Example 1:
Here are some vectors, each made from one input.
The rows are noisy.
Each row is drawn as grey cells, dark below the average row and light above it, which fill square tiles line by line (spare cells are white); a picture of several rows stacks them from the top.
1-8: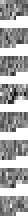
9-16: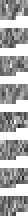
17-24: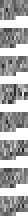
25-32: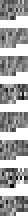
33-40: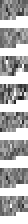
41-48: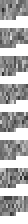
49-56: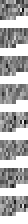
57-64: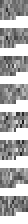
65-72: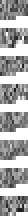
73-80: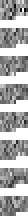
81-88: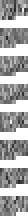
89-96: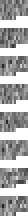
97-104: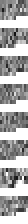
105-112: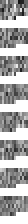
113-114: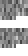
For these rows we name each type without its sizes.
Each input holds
a point on a circle.
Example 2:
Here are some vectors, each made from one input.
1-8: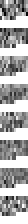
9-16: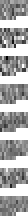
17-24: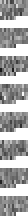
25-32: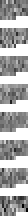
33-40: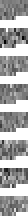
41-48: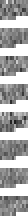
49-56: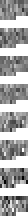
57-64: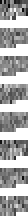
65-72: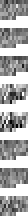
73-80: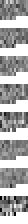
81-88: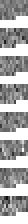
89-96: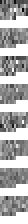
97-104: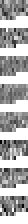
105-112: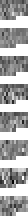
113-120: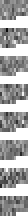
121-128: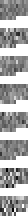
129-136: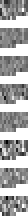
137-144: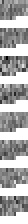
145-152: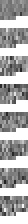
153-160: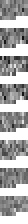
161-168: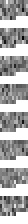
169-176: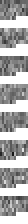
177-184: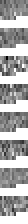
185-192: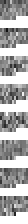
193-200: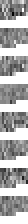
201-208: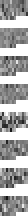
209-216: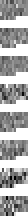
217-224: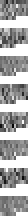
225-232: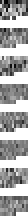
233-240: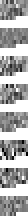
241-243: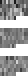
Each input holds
a point on a 17-point circle.
